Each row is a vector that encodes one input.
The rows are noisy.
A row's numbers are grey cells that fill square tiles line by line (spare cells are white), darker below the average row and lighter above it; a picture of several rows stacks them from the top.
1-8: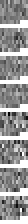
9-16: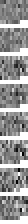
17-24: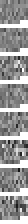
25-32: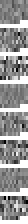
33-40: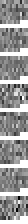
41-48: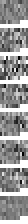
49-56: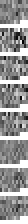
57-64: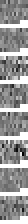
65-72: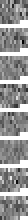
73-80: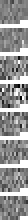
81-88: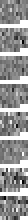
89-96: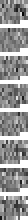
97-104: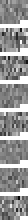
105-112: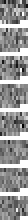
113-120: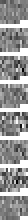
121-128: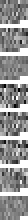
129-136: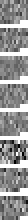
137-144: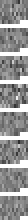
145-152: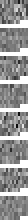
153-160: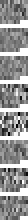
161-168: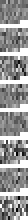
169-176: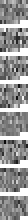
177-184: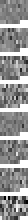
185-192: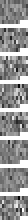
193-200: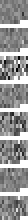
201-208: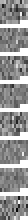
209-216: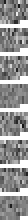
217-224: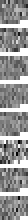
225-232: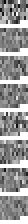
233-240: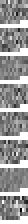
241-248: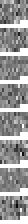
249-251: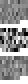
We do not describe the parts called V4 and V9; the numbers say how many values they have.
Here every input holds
three true/false values, together with either a node of a 13-node tree and a value of V9, or a value of V4.
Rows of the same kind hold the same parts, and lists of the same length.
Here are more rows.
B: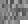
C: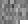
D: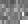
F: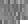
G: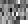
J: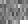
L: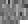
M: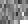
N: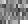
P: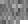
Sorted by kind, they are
B, D
C, F, G, J, L, M, N, P

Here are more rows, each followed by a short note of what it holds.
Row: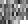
a node of a 13-node tree, three true/false values and a value of V9
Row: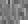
a node of a 13-node tree, three true/false values and a value of V9
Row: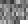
three true/false values and a value of V4
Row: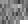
a node of a 13-node tree, three true/false values and a value of V9
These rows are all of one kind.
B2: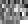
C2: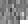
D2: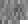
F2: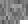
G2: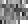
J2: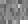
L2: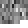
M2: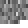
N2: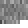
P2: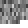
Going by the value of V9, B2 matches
J2 and P2.
